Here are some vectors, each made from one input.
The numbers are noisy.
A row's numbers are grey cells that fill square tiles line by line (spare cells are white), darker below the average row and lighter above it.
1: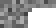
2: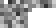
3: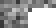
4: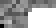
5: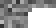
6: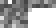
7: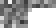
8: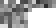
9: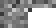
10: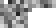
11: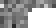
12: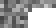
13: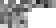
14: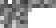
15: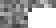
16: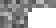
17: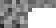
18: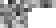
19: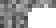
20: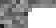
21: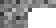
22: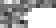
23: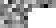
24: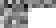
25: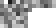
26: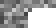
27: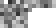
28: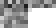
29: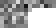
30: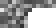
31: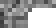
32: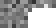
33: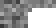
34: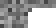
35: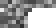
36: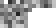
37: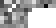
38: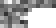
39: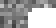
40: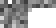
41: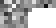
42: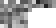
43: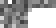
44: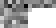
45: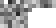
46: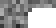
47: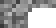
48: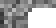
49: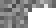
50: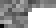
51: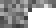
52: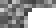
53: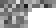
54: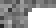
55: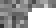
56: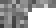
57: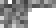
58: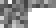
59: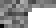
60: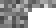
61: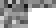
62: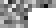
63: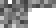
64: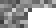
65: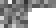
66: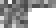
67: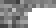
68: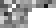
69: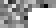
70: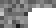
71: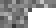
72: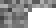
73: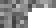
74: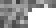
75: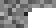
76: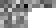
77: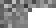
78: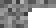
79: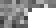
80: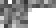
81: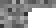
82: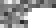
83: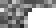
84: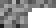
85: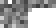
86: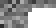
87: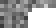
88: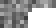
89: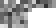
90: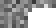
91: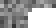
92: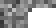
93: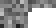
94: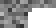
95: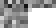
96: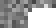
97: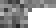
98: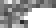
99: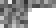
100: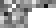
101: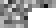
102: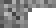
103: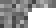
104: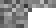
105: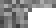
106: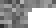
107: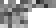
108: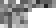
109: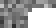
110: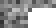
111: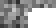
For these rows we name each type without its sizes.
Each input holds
either a point on a circle, or a fixed value, or two labels.
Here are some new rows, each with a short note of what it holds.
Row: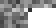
two labels
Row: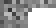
two labels
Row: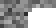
two labels
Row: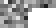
a point on a circle
